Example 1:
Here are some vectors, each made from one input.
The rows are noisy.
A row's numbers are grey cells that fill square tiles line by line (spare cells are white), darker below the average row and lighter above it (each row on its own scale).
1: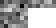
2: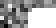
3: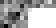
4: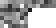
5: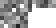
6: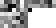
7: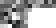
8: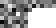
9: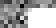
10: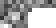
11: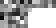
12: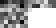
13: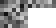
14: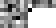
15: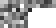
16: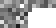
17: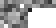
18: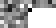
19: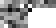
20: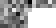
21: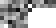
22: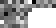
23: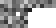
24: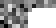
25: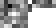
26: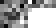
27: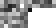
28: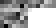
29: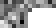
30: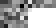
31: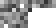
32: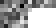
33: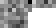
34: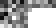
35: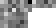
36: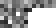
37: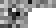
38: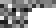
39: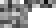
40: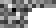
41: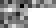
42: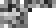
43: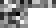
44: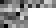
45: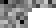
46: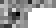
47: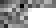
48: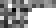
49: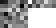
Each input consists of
either a fixed value, or three true/false values.
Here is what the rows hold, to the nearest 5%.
About 15% of them hold a fixed value. The rest hold three true/false values.
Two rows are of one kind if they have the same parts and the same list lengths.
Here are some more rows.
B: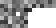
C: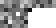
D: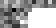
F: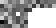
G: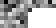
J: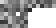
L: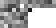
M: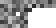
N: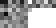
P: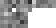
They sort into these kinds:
B, C, F, J, M
D, G, L, N, P

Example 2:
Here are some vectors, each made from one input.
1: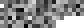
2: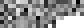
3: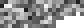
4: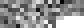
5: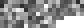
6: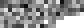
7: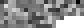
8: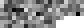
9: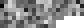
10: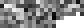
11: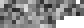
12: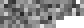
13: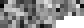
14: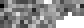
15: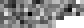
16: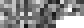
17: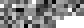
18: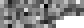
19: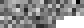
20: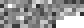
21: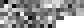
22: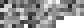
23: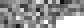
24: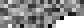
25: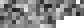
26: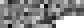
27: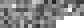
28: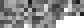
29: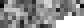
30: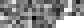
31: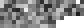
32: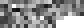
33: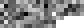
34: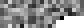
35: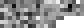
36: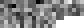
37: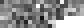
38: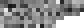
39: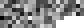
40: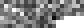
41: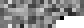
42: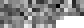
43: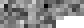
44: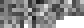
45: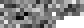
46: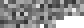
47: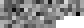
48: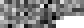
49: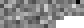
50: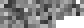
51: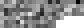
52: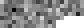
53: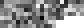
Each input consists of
one of 10 labels.
